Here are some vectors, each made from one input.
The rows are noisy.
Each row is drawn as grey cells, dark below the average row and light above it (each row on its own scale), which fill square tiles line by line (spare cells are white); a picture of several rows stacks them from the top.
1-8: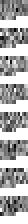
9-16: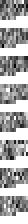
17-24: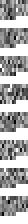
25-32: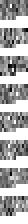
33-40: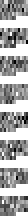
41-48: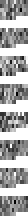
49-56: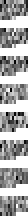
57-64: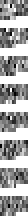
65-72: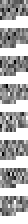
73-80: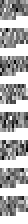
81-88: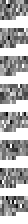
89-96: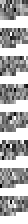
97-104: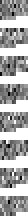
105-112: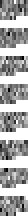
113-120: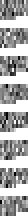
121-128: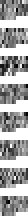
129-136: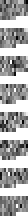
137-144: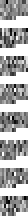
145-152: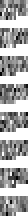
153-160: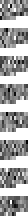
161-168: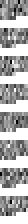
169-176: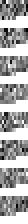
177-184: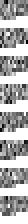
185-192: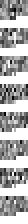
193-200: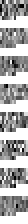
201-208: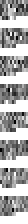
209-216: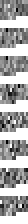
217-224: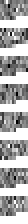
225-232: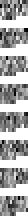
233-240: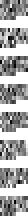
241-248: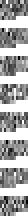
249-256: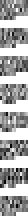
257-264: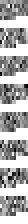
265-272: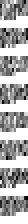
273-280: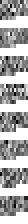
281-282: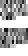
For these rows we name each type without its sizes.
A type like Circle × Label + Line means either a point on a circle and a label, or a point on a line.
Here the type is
List(Circle).
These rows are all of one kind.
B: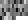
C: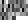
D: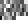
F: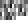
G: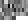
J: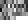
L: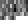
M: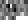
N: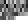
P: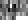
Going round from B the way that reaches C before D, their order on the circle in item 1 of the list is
B, L, M, G, C, F, J, D, N, P.
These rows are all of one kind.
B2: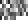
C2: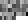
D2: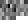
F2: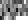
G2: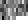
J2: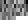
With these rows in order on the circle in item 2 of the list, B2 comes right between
C2 and D2.
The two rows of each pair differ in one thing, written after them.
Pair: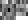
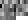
the place on the circle in item 1 of the list
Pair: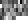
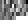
the place on the circle in item 2 of the list
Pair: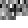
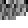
the place on the circle in item 1 of the list
